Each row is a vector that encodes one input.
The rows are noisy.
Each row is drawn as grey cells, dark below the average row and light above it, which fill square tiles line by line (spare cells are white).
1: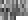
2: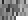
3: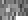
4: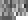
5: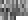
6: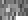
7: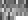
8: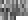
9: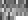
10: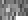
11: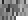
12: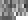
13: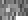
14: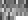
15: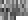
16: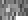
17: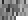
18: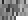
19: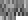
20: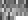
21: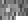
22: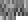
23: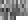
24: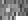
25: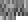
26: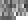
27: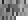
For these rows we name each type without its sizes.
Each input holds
a point on a circle.
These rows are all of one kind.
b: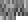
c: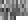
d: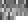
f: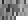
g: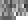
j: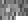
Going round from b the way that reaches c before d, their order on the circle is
b, c, f, g, d, j.
